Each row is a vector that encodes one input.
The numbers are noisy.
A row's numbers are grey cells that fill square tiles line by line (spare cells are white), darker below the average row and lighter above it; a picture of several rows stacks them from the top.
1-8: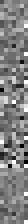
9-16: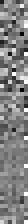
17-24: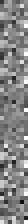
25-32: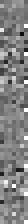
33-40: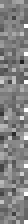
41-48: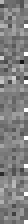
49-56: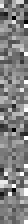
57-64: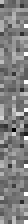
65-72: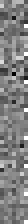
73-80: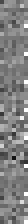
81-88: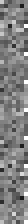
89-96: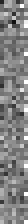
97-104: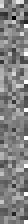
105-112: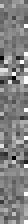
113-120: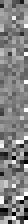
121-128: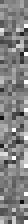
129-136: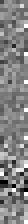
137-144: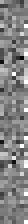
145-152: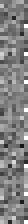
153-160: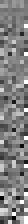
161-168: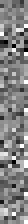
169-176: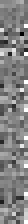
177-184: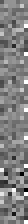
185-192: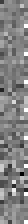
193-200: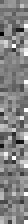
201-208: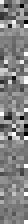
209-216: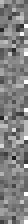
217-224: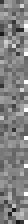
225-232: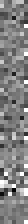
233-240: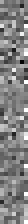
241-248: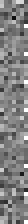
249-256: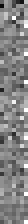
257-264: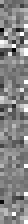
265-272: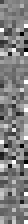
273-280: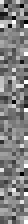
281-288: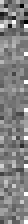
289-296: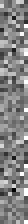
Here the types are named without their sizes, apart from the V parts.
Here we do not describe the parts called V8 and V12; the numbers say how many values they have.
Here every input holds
either a fixed value, or a point on each of two lines, or a true/false value, a value of V8 and a value of V12.
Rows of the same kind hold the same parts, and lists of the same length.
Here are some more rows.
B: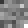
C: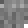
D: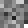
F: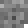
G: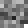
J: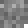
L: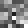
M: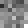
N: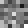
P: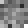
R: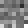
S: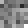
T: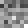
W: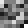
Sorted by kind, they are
B, C, D, F, G, J
L, W
M, N, P, R, S, T

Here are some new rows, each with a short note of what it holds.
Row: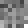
a point on each of two lines
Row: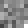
a true/false value, a value of V8 and a value of V12
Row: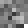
a fixed value
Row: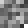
a fixed value
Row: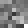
a fixed value
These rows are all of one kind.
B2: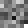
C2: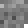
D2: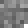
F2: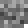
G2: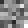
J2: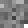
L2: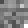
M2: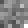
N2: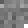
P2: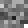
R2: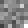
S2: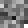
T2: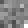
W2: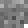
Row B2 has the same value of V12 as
L2, P2 and T2.
